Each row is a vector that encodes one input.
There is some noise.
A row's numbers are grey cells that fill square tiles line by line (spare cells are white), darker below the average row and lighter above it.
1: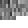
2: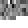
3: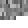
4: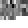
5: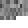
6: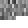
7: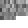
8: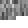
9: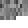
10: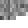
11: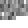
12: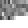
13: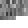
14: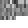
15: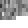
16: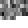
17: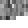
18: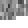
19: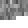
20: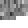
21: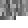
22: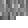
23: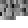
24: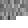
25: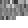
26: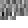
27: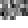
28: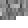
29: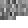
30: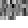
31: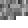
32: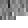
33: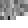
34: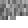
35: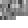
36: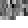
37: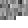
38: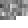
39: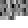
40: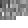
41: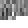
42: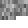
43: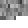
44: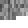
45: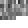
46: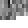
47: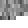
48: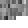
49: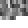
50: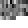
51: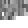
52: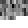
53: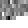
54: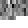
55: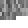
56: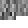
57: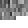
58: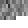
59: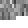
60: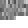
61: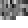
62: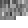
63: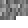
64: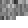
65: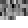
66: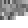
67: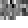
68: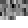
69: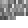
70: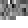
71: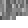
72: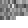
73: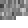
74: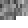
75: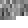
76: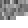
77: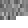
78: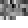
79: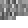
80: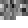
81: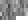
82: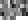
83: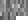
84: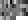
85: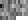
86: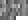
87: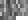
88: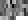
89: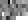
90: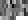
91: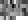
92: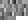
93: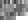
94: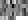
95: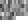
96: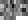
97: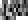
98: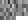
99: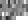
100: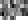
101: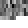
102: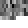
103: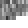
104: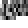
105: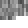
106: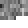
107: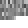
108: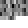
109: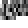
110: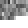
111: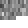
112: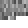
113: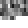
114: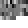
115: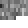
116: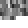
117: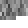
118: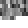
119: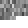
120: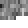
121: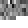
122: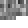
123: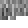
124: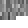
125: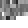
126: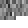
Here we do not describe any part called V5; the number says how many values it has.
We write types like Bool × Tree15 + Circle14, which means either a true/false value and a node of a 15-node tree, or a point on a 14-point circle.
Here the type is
List2(Bool × (Line4 + V5)).
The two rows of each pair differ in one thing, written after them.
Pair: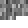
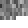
the true/false value in item 1 of the list
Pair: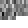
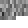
the true/false value in item 2 of the list
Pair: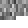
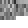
the true/false value in item 1 of the list
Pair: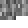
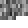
the value of V5 in item 2 of the list
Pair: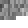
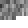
the true/false value in item 2 of the list
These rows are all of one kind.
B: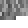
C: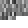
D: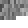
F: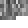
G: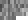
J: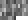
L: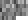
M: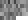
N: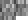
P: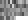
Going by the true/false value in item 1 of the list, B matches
C, F and J.
